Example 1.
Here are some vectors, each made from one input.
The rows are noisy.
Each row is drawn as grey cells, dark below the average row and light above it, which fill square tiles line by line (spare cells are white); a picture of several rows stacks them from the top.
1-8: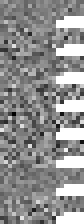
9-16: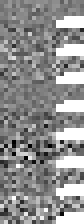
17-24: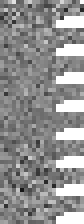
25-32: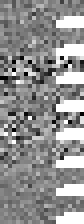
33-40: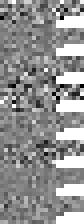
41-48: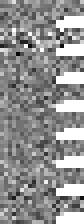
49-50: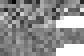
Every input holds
one of 4 labels, together with either a fixed value, or three true/false values.
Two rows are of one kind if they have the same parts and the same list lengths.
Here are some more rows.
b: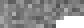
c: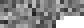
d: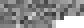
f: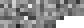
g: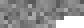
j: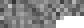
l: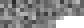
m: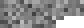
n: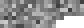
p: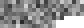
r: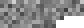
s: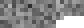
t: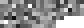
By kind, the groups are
b, d, f, g, j, l, m, n, r, s, t
c, p

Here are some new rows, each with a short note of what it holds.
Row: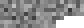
one of 4 labels
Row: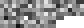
one of 4 labels and three true/false values
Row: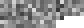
one of 4 labels and three true/false values
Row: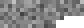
one of 4 labels and three true/false values
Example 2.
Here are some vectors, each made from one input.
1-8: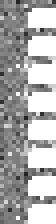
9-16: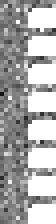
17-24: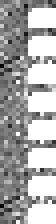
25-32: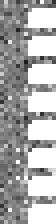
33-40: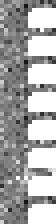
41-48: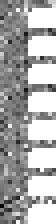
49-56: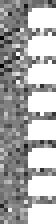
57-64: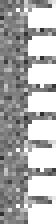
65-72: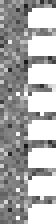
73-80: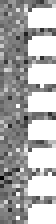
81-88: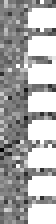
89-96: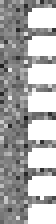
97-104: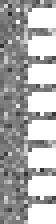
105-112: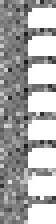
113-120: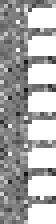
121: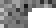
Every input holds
a list of up to two points on a 7-point line.
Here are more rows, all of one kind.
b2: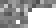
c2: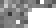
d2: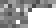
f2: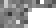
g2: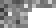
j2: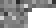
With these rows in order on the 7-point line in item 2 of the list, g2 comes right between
f2 and j2.
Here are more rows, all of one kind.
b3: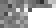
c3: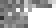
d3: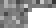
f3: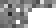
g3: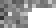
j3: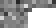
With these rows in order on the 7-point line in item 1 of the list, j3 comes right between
b3 and d3.
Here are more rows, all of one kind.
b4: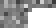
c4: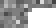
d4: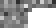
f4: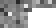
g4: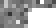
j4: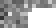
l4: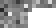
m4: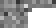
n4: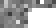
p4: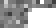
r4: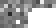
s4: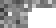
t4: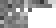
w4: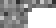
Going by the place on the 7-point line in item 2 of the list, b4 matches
m4, p4 and s4.
